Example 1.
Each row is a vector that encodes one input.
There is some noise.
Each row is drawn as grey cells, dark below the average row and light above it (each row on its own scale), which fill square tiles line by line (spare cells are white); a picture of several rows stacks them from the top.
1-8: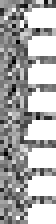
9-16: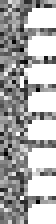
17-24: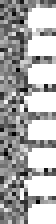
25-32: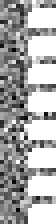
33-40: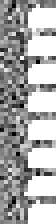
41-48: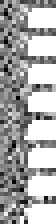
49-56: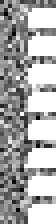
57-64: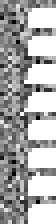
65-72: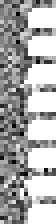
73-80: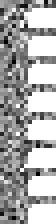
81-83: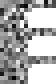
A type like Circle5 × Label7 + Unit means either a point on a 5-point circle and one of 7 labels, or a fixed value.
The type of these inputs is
Label10.
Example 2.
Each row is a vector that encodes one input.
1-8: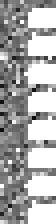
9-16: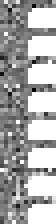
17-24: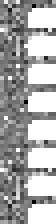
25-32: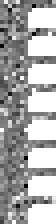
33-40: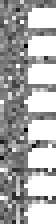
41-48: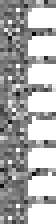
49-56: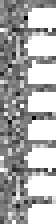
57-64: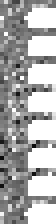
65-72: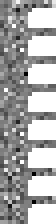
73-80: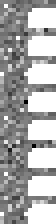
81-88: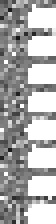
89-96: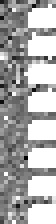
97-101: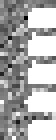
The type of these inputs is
Label10.
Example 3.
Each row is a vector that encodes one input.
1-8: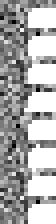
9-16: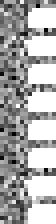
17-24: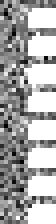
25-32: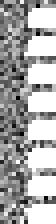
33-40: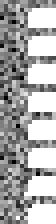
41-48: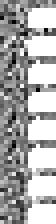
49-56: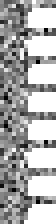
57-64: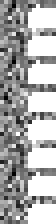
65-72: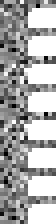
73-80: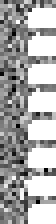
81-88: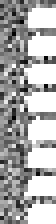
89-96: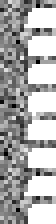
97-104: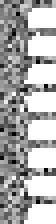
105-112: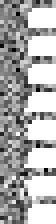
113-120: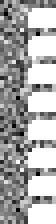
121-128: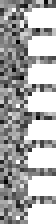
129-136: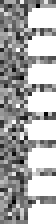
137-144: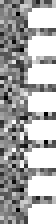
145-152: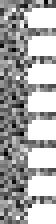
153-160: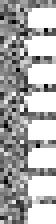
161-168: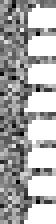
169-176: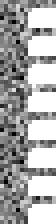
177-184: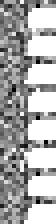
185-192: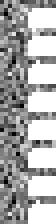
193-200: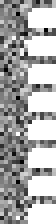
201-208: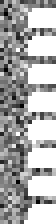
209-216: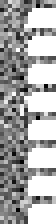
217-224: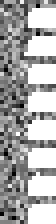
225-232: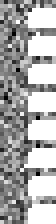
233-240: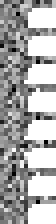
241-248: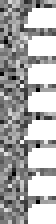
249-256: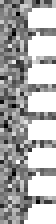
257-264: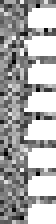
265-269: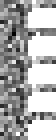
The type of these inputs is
Label10.
